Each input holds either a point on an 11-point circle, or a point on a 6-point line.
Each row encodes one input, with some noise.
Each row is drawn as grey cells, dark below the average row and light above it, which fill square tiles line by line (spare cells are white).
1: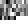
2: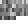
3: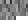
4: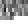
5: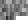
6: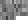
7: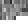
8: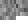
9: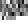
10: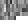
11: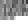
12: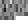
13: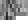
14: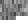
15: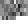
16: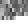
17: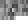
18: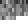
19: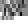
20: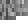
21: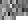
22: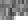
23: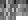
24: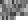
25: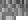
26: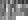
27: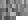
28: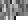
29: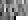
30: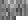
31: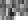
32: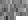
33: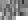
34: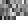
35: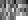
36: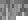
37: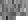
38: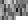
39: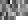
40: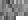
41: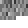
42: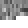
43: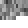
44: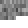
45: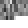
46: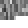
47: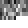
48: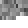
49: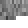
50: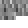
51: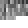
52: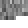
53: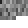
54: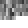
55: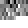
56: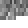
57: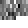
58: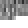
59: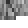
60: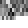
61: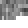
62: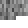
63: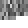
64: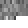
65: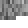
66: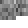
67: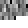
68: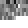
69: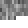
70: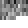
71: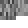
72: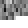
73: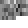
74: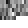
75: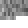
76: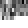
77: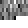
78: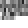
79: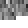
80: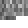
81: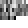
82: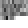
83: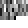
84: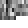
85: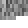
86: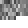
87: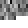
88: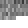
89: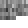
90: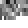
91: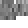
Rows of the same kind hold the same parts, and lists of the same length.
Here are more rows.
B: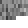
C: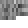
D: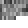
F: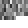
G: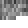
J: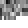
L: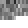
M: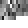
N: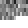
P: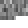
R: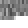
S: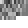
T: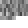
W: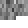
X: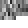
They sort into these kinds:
B, C, F, P, W
D, G, J, L, M, N, R, S, T, X

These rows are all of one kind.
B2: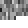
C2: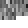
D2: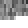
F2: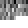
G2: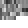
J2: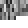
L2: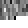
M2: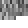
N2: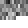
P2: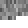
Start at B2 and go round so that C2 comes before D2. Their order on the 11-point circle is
B2, M2, N2, C2, L2, F2, G2, D2, J2, P2.
